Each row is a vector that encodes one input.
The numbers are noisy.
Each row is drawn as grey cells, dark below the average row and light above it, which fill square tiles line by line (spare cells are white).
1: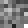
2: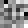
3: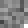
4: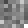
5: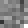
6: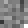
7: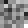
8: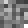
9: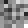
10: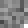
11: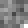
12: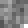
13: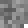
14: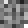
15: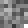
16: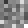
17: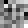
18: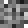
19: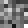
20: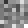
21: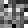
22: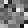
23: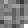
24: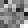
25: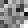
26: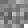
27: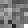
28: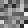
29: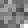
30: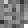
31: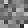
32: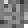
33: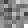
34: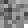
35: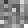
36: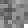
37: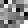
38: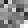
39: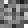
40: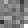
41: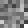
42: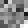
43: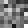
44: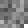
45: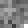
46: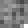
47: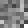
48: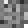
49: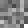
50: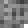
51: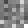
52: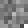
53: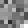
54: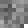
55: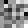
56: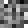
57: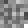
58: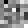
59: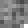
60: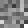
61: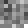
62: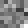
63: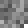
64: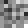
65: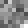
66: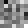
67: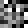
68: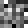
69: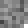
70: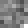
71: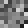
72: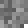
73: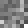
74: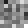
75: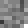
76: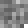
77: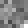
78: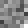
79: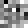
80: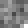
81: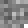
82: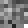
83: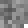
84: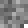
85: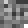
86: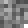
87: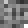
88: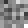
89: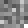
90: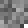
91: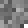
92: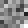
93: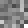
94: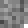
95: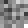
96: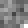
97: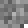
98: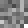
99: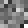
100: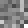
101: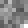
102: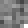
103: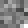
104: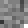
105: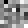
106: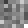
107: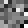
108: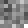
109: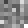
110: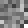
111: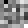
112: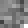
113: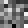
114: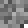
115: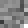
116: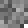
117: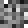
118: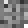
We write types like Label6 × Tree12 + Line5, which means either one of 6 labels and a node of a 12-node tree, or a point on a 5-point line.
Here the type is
Bool × Line13.
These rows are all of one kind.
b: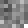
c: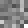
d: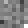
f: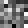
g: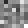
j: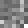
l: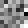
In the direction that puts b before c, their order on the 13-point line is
d, l, b, j, c, g, f.
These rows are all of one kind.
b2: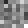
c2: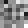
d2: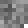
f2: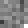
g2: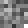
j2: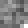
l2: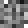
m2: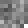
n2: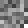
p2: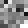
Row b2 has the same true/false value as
c2, d2, m2 and n2.
